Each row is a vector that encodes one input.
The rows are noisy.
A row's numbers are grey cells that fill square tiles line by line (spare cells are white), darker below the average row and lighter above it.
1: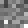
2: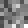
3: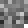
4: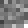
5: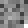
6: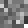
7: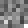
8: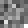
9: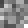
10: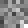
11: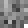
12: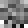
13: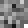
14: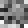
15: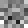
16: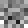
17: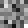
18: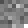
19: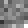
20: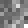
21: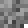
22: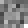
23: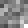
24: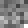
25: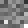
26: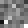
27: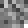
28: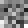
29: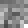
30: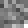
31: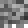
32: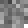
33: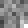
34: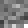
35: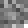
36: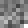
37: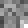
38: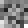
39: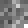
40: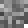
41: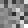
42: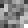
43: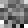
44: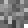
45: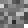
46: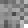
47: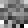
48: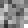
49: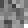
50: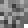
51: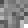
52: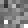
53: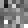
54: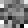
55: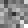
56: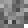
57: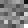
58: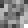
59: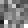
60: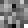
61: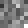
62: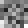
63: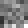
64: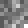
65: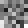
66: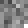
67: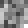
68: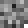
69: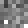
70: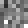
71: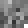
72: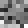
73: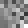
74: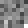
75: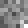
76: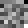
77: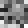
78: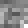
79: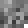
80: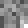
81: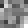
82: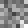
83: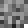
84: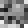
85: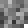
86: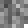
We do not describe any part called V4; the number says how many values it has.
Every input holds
a value of V4, together with a list of up to two points on a 6-point line.
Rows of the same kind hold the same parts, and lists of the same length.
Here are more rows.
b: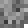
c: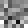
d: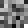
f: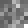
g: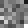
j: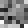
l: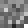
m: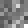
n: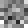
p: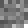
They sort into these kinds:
b, g, p
c, j, n
d, f, l, m

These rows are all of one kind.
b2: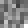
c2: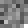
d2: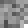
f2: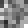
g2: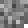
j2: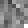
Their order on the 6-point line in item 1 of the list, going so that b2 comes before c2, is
b2, c2, f2, g2, d2, j2.
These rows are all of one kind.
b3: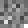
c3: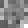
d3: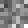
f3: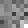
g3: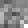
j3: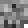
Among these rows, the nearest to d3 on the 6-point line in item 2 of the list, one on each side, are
f3 and j3.
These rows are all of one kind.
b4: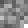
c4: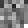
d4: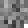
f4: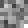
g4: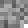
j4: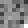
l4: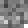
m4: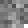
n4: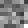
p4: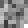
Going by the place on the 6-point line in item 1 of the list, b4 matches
c4, f4, g4 and m4.
